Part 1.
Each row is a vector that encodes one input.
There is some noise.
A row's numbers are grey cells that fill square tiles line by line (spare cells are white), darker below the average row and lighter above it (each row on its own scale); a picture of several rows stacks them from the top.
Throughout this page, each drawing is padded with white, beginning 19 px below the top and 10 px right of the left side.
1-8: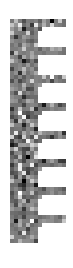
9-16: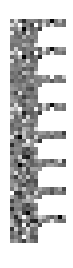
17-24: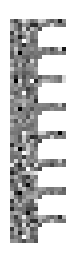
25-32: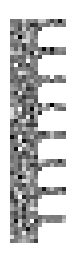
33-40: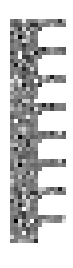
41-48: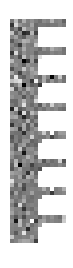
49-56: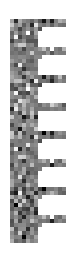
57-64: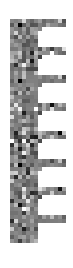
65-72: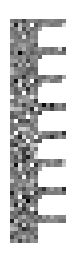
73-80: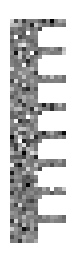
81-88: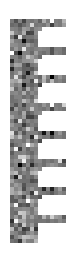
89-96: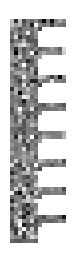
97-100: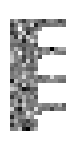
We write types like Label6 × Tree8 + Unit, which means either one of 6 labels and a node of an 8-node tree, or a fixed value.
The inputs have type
Label9.
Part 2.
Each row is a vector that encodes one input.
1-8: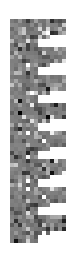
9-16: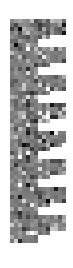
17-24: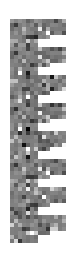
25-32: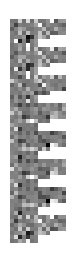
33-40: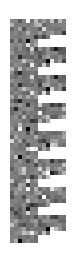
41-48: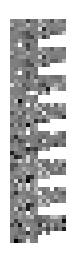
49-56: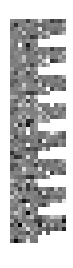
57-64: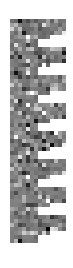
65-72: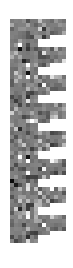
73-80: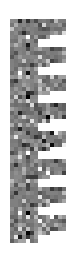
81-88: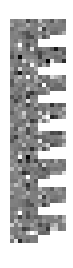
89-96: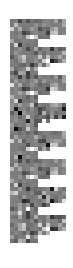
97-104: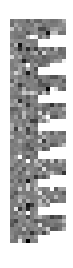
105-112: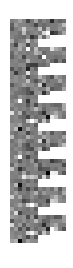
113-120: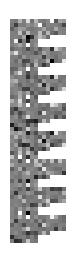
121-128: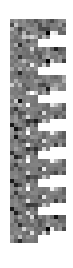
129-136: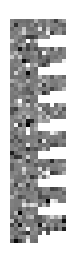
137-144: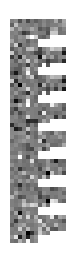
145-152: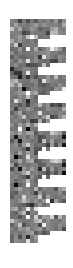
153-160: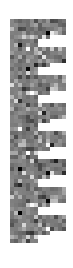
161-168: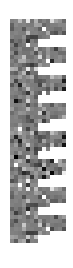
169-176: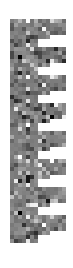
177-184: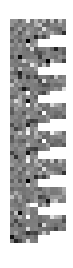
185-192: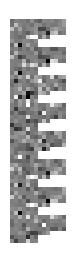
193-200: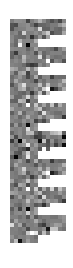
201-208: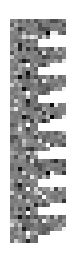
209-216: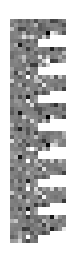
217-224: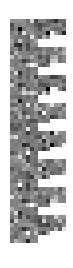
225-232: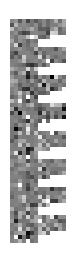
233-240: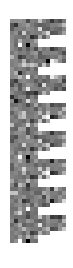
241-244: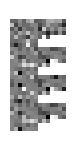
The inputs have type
Circle15.
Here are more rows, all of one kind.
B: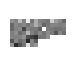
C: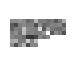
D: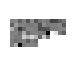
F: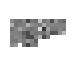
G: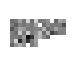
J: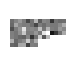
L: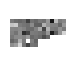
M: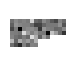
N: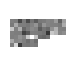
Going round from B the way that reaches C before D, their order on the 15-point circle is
B, G, C, J, F, L, N, D, M.
